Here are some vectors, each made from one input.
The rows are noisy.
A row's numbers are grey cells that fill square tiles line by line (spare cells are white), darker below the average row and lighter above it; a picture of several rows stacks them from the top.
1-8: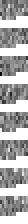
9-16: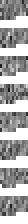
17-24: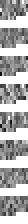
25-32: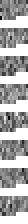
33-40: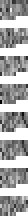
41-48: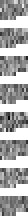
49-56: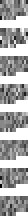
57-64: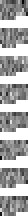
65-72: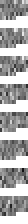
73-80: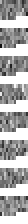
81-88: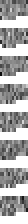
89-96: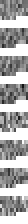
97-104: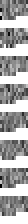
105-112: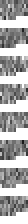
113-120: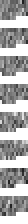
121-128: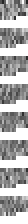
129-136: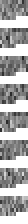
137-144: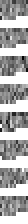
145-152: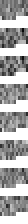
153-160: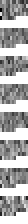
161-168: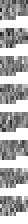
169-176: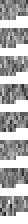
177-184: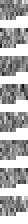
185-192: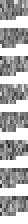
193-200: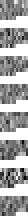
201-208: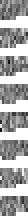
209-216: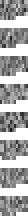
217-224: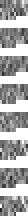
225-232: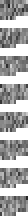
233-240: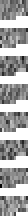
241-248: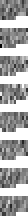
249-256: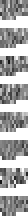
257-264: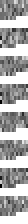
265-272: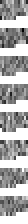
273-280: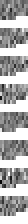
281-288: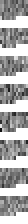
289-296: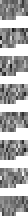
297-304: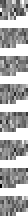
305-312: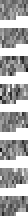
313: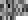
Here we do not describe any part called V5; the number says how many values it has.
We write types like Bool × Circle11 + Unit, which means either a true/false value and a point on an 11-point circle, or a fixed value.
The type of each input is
Line10 × List2(V5) + List3(Line4).
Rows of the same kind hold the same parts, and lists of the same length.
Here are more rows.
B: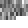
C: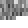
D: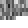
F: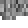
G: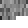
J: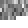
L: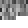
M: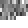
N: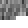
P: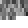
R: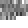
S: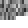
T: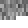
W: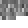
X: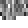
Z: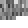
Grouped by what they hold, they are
B
C, D, J, Z
F, X
G, N
L, P, T, W
M, R
S

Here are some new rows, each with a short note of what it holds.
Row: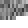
a list of three items
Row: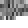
a list of three items
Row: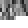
a point on a 10-point line, together with a list of one item
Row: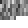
a point on a 10-point line, together with the empty list
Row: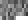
a point on a 10-point line, together with a list of one item
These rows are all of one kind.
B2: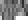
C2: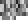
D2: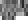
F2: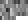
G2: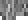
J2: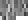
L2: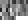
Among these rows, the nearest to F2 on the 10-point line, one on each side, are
C2 and L2.
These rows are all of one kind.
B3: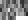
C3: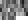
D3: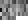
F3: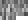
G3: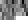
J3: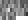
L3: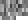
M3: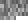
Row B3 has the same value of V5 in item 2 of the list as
C3 and D3.
